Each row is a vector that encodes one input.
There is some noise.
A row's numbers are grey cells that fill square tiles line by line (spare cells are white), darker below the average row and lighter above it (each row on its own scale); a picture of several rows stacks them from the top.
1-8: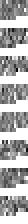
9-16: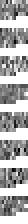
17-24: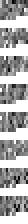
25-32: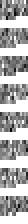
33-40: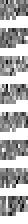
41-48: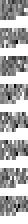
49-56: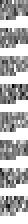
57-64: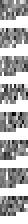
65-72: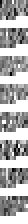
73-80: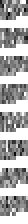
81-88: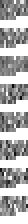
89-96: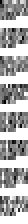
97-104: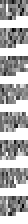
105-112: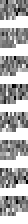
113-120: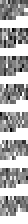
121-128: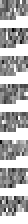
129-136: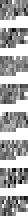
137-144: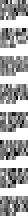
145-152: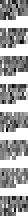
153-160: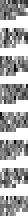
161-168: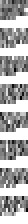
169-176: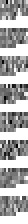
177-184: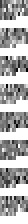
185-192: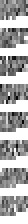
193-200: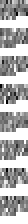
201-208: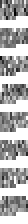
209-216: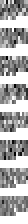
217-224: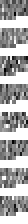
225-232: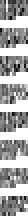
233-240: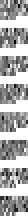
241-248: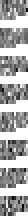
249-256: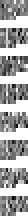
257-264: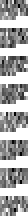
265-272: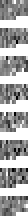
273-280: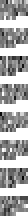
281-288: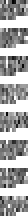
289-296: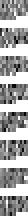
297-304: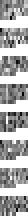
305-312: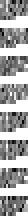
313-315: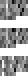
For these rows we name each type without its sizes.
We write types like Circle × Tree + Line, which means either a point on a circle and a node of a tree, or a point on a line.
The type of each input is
(Bool × Bool × Bool × Bool + Line) × Line.
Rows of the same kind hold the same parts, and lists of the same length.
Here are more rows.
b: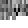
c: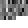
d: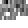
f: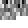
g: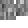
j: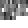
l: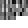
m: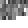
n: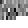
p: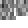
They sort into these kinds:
b, d, f, g, n, p
c, j, l, m

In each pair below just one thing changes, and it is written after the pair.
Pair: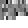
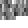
the place on the line
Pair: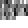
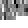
one of the four true/false values
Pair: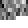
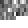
the place on the line
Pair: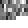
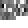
one of the four true/false values
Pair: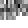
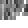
the place on the line
